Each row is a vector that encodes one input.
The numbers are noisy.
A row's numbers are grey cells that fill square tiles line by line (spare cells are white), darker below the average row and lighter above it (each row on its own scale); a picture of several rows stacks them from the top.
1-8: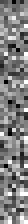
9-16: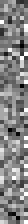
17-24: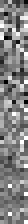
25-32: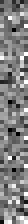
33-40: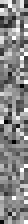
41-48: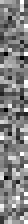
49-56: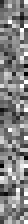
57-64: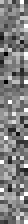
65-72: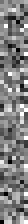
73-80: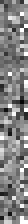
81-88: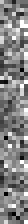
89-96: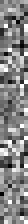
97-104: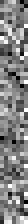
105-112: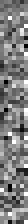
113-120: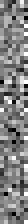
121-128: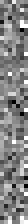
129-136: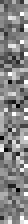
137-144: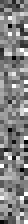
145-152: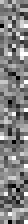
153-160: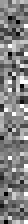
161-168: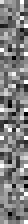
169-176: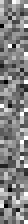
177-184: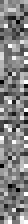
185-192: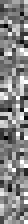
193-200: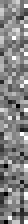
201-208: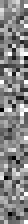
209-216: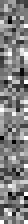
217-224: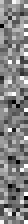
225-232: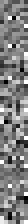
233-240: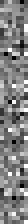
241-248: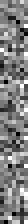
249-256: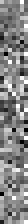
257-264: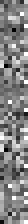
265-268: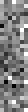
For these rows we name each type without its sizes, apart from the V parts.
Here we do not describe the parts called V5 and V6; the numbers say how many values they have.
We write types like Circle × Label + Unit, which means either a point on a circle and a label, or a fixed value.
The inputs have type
Bool × V5 + Line × V6.
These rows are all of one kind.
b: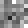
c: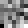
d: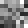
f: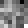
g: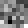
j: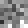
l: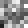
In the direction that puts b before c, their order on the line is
j, b, g, c, d, l, f.
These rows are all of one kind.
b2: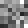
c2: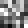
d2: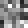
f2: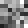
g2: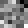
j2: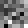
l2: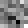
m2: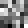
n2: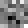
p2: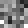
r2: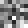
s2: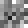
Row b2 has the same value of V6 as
c2, f2 and m2.
